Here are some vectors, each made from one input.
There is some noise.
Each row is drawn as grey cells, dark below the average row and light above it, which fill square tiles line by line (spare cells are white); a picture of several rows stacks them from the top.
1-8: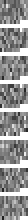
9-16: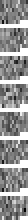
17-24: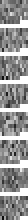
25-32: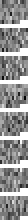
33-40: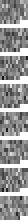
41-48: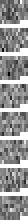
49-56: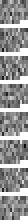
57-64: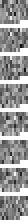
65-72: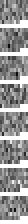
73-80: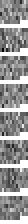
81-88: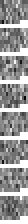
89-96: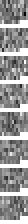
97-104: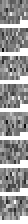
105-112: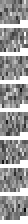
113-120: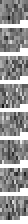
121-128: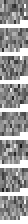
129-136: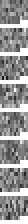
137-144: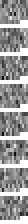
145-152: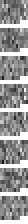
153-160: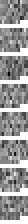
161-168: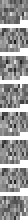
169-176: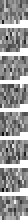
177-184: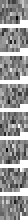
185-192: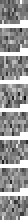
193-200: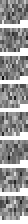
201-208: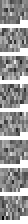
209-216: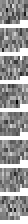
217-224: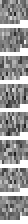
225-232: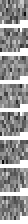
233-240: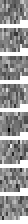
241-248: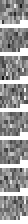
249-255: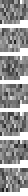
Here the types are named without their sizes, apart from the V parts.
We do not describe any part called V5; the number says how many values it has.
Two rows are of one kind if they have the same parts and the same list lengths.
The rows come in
2 kinds.
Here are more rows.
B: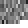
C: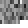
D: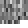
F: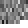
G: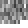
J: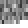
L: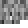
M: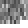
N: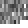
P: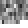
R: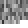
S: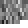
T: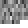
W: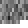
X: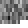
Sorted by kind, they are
B, F, J, L, P, R, S, T
C, D, G, M, N, W, X

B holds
a point on a line.
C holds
a label and a value of V5.
